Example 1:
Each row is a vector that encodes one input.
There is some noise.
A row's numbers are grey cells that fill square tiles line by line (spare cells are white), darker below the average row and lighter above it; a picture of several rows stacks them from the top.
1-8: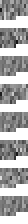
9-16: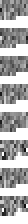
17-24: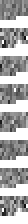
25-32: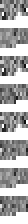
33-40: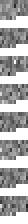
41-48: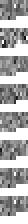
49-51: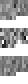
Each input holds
either a fixed value, or a node of a 9-node tree.
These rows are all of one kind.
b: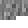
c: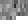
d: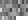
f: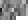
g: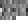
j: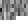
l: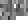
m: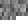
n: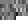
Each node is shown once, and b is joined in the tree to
c, j and m.
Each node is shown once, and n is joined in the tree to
m.
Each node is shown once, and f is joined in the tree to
j.
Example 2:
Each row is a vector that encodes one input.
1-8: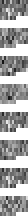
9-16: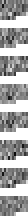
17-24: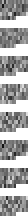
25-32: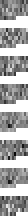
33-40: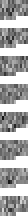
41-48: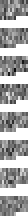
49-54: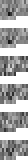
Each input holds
a node of a 10-node tree.
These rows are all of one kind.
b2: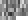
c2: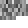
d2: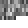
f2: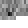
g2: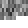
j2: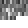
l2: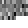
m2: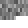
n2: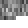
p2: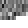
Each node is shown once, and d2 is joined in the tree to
n2.
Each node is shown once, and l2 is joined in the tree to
p2.
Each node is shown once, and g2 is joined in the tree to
f2.
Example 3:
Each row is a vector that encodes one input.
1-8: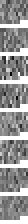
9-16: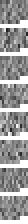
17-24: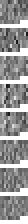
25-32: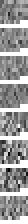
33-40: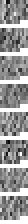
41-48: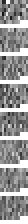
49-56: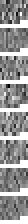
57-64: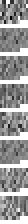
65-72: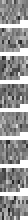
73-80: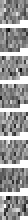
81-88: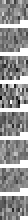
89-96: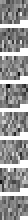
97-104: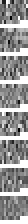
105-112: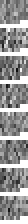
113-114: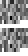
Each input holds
a point on a 16-point line.
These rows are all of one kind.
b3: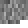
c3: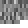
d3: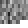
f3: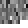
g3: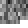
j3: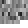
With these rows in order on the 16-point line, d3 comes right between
b3 and j3.
